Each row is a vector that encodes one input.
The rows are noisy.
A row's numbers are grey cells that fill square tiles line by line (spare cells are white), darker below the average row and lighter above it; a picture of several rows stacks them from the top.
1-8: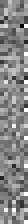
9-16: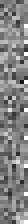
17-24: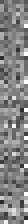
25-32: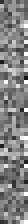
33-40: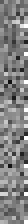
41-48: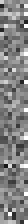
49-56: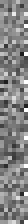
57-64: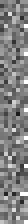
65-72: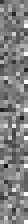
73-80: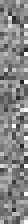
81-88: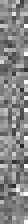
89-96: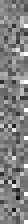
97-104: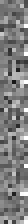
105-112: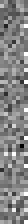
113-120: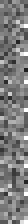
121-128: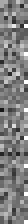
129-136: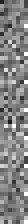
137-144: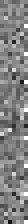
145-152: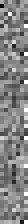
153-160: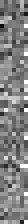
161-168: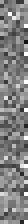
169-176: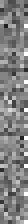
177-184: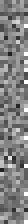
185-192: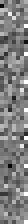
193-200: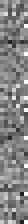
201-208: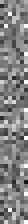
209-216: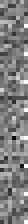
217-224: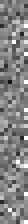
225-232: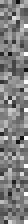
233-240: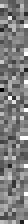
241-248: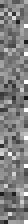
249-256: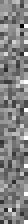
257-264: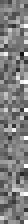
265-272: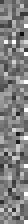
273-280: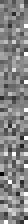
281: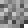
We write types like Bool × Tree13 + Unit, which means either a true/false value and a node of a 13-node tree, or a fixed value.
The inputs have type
(Bool × Bool × Bool × Bool + Unit) × Tree19.
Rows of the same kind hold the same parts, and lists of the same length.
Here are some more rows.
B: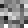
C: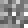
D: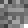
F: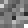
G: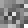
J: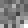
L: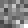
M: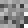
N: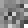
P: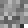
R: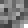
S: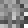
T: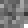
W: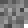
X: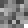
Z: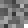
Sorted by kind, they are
B, C, G, M, N, P, S
D, F, J, L, R, T, W, X, Z

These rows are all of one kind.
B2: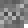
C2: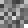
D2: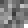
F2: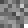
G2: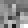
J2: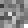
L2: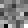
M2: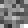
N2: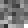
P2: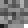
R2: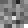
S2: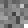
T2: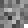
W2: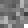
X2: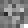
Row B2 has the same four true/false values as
C2, D2, N2 and R2.
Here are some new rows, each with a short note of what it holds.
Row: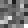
a node of a 19-node tree and four true/false values
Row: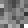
a node of a 19-node tree and four true/false values
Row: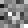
a node of a 19-node tree and four true/false values
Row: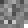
a node of a 19-node tree and four true/false values
